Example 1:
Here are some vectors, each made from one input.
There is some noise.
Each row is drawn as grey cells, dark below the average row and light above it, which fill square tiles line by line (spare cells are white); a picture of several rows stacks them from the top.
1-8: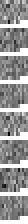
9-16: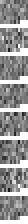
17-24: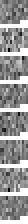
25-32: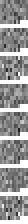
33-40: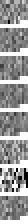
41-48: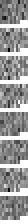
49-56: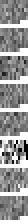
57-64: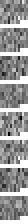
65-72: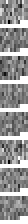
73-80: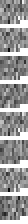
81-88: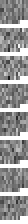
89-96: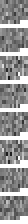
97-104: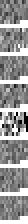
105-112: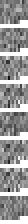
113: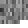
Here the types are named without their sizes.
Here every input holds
a list of points on a line.
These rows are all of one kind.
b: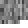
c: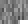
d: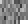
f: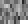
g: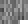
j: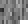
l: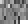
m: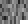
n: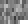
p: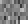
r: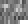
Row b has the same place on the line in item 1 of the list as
c, g and j.
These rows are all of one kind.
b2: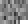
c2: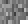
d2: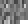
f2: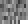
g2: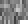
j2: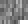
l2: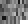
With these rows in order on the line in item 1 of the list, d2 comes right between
b2 and g2.
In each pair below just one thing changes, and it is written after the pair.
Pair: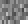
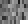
the place on the line in item 1 of the list
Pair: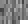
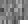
the place on the line in item 2 of the list
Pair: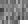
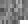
the place on the line in item 2 of the list
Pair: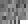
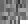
the place on the line in item 2 of the list
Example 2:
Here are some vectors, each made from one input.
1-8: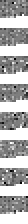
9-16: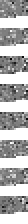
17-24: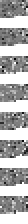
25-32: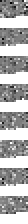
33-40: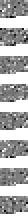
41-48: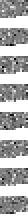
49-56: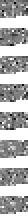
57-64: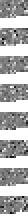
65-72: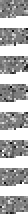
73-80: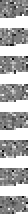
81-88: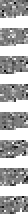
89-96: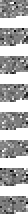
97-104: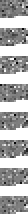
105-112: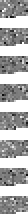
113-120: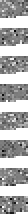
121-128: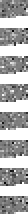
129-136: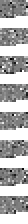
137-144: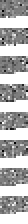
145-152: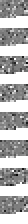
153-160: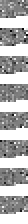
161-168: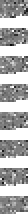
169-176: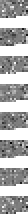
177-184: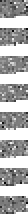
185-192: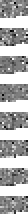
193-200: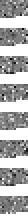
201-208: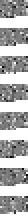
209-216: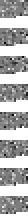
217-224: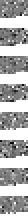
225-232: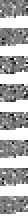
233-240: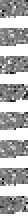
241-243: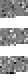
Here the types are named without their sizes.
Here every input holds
a point on each of two circles.
